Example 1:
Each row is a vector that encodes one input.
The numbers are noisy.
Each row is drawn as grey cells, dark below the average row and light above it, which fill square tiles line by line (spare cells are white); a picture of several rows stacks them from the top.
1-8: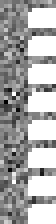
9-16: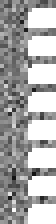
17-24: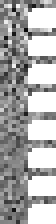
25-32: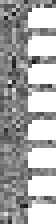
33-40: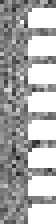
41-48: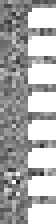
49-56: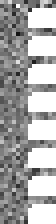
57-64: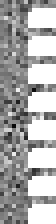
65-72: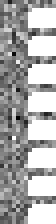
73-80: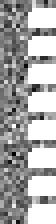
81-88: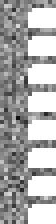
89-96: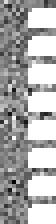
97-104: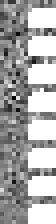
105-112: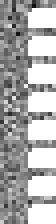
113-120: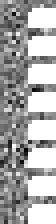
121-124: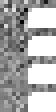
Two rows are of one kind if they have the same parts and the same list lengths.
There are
2 kinds of row.
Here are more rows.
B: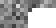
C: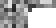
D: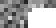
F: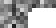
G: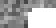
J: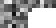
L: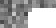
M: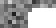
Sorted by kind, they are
B, F, J, M
C, D, G, L

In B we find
a point on a 6-point line.
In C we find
a point on an 11-point circle and a true/false value.
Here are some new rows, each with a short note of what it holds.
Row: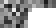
a point on a 6-point line
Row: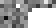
a point on a 6-point line
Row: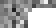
a point on an 11-point circle and a true/false value
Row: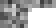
a point on an 11-point circle and a true/false value
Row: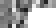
a point on an 11-point circle and a true/false value
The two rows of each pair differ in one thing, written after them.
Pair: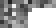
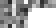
the place on the 11-point circle
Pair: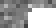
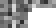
the true/false value
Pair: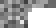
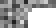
the place on the 11-point circle
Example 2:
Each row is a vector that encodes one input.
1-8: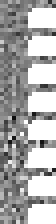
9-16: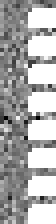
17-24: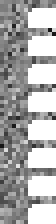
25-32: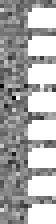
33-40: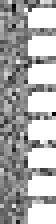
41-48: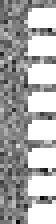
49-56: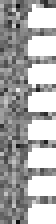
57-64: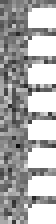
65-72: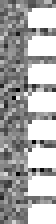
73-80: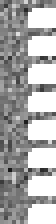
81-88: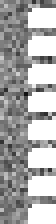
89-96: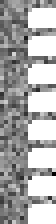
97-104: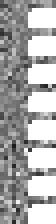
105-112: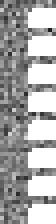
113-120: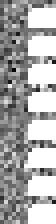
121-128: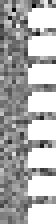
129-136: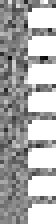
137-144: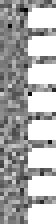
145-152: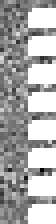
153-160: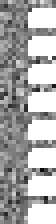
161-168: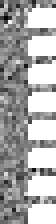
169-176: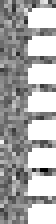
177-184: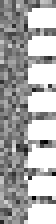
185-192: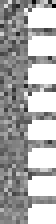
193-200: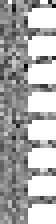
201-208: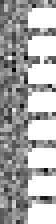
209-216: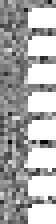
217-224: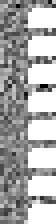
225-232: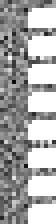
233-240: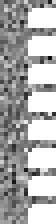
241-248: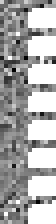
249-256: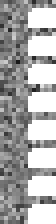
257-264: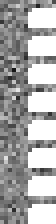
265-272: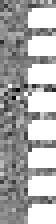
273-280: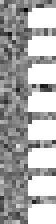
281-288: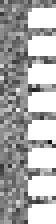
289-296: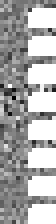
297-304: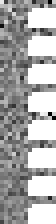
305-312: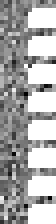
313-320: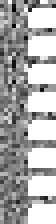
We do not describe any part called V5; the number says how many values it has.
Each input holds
either a point on an 11-point circle and a point on a 17-point line, or a value of V5.
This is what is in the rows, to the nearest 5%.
About 75% of them hold a point on an 11-point circle and a point on a 17-point line. The rest hold a value of V5.
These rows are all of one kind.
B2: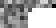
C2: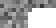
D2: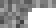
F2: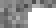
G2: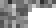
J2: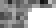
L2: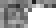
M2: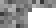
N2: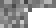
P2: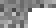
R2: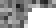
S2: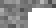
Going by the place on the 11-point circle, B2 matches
F2 and S2.
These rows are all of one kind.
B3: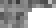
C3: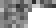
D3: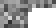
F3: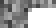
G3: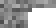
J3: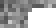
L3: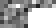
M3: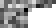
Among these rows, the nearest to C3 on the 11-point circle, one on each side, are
D3 and J3.
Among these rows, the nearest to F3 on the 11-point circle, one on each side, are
D3 and L3.
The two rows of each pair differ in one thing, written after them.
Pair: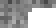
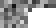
the place on the 11-point circle
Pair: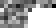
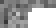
the place on the 11-point circle
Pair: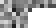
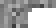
the place on the 11-point circle
